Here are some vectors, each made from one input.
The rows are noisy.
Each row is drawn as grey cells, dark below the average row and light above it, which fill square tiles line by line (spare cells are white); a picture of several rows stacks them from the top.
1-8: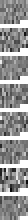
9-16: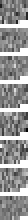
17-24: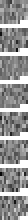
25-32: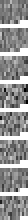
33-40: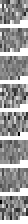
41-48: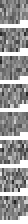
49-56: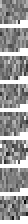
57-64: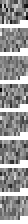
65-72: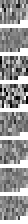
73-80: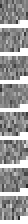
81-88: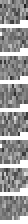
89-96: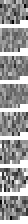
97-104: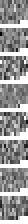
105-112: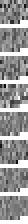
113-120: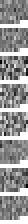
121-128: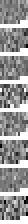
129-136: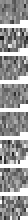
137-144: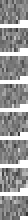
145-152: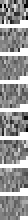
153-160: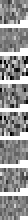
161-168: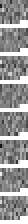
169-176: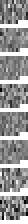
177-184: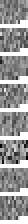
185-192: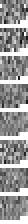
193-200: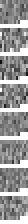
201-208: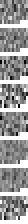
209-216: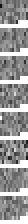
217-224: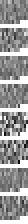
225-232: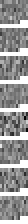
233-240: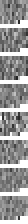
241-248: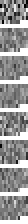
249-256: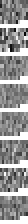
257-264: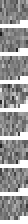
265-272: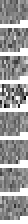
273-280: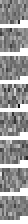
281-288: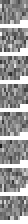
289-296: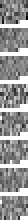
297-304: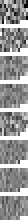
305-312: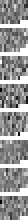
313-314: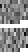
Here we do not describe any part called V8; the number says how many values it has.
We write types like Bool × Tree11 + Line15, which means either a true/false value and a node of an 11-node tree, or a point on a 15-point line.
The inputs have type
List2(Bool × V8).
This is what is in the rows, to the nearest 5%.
All of them are lists of up to two items, each a true/false value and a value of V8: a few are empty, 40% hold one and 60% two.
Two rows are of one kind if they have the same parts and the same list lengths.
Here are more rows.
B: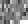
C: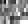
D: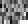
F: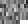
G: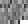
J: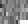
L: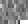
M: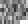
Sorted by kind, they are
B, F, J, M
C
D, G, L

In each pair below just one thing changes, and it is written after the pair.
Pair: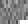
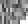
the true/false value in item 2 of the list
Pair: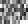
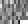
the value of V8 in item 2 of the list
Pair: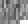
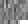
the value of V8 in item 2 of the list
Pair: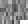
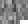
the true/false value in item 2 of the list
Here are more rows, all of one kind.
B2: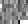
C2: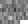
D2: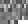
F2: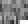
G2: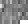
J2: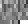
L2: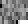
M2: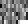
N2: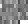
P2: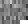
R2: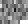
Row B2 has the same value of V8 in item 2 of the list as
G2, L2 and M2.
